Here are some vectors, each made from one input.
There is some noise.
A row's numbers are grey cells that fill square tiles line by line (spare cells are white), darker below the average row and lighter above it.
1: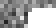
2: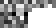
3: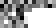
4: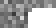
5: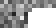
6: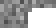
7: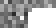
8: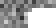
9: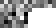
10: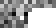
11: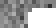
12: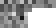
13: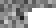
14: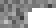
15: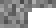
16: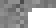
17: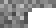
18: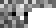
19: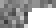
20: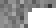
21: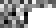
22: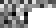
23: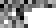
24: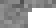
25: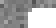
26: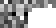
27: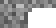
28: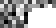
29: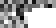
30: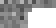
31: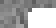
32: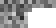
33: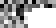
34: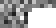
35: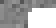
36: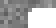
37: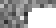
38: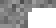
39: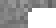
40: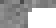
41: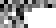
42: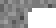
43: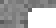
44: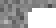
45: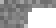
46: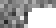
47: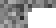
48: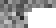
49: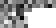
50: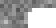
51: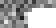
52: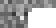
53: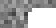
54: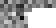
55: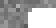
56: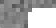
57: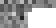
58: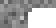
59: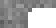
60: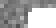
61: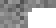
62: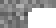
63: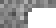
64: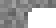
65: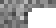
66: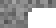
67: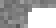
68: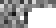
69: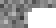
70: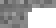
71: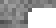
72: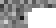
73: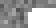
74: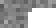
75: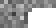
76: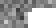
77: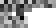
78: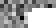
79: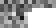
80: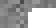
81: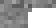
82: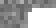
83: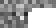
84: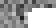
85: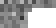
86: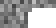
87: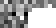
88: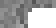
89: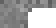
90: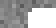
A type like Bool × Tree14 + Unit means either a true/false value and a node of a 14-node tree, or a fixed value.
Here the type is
Line3 × Line3 × (Line4 + List2(Line5)).
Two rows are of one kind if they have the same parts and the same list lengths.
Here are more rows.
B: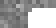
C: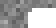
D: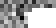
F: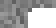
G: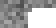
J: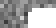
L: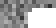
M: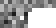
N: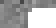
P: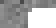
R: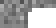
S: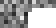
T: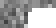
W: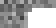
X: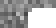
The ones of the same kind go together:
B, C, L, X
D, F, M
G, N, P, R, S
J, T, W

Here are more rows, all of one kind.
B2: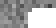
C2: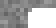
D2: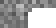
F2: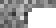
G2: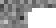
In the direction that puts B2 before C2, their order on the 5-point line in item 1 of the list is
B2, F2, D2, G2, C2.
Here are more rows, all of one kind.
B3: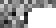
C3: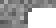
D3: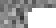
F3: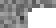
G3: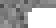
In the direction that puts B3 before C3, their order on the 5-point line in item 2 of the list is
F3, D3, G3, B3, C3.
